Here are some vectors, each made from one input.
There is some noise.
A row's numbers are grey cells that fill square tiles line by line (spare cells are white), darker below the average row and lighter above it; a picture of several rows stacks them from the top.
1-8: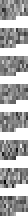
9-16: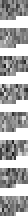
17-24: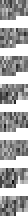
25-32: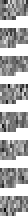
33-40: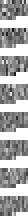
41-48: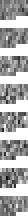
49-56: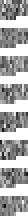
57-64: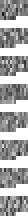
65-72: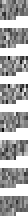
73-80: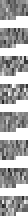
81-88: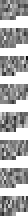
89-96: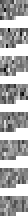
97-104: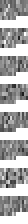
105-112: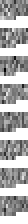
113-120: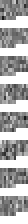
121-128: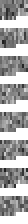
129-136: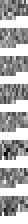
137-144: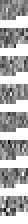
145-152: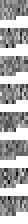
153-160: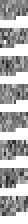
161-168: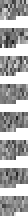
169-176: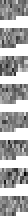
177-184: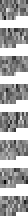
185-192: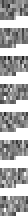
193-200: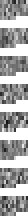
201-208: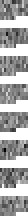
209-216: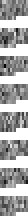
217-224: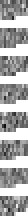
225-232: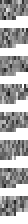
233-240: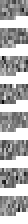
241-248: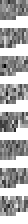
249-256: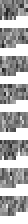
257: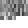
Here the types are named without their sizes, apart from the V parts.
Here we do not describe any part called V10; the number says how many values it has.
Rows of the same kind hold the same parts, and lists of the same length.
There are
3 kinds of row.
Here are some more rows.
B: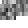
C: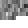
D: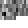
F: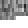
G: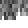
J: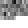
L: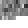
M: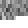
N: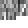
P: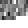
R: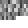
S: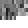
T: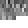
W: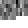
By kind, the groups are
B, G, R, S, T
C, F, L, M, N, P, W
D, J

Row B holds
a point on a circle.
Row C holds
a label and a value of V10.
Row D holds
a label and a point on a line.
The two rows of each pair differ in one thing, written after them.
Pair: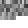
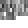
the value of V10
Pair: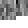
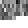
the label
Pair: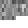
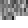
the label
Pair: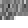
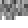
the label
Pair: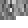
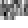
the label
